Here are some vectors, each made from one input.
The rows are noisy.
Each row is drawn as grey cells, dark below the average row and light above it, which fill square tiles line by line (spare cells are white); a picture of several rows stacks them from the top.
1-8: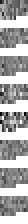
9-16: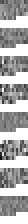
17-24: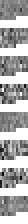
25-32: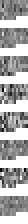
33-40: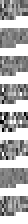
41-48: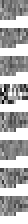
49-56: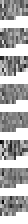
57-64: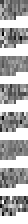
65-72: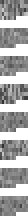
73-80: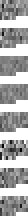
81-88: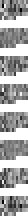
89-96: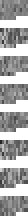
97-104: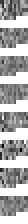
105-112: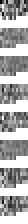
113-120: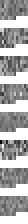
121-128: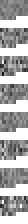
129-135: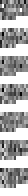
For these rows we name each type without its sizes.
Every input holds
a label, together with either a fixed value, or two labels.
